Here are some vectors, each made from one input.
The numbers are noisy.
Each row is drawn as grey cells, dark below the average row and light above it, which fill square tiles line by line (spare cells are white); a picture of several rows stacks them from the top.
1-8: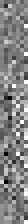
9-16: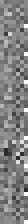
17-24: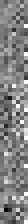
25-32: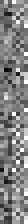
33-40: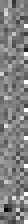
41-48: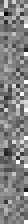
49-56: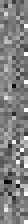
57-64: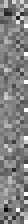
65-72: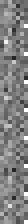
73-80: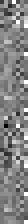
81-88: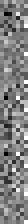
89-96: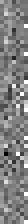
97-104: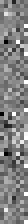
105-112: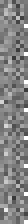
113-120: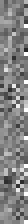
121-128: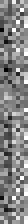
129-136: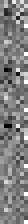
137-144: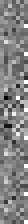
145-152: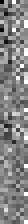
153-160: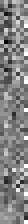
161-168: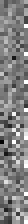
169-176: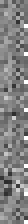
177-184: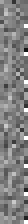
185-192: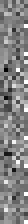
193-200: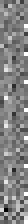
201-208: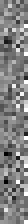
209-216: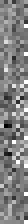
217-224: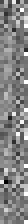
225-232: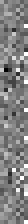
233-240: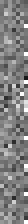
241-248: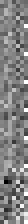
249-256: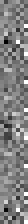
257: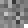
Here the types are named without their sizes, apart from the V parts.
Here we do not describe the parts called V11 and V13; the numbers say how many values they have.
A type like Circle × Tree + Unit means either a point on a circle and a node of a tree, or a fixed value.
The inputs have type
Bool × (Line + V13) + V11.
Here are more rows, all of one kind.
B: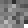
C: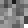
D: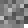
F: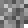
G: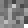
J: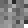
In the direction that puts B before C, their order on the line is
B, G, C, J, D, F.
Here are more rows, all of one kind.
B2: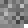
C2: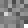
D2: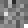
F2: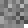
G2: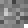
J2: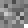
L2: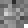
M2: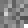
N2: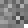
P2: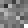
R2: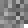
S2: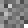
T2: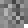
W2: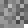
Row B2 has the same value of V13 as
F2, N2, T2 and W2.
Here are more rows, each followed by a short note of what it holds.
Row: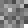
a point on a line and a true/false value
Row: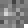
a true/false value and a value of V13
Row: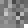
a true/false value and a value of V13
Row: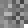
a true/false value and a value of V13
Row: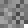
a true/false value and a value of V13
